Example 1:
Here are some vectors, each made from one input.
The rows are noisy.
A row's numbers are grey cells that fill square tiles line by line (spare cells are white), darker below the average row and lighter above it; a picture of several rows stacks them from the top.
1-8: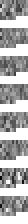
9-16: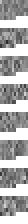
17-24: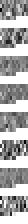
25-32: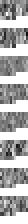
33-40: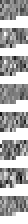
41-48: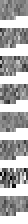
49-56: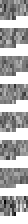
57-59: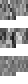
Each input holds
a point on a 9-point line.
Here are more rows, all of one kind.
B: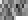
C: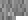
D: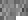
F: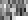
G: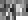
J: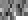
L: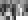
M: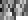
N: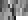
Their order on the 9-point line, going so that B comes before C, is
N, M, J, D, G, F, B, C, L.
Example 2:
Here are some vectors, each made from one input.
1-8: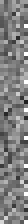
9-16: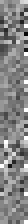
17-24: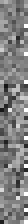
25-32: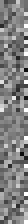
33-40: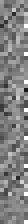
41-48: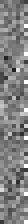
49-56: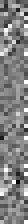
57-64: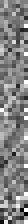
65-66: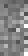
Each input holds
a point on each of two 3-point lines.
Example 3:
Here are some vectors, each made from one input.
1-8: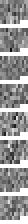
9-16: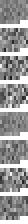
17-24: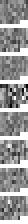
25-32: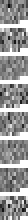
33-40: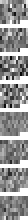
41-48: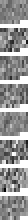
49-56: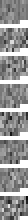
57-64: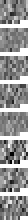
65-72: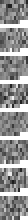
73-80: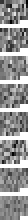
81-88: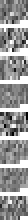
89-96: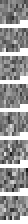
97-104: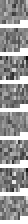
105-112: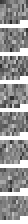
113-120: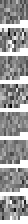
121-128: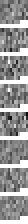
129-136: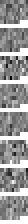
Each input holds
a point on a 9-point circle.
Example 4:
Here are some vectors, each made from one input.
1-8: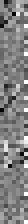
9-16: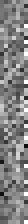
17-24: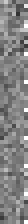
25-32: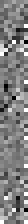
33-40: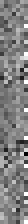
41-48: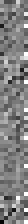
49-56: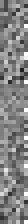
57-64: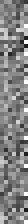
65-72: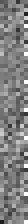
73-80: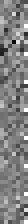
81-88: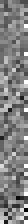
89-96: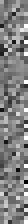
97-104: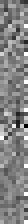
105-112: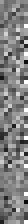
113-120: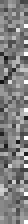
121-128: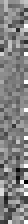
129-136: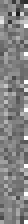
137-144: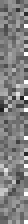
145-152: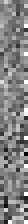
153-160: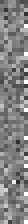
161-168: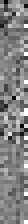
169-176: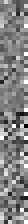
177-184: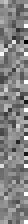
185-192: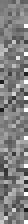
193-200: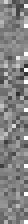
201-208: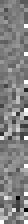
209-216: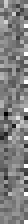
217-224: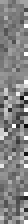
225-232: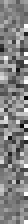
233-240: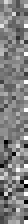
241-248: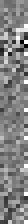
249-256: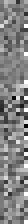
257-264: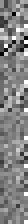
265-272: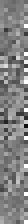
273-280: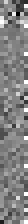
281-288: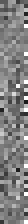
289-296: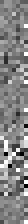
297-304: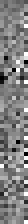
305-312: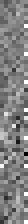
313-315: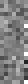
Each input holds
a point on each of two 3-point lines.
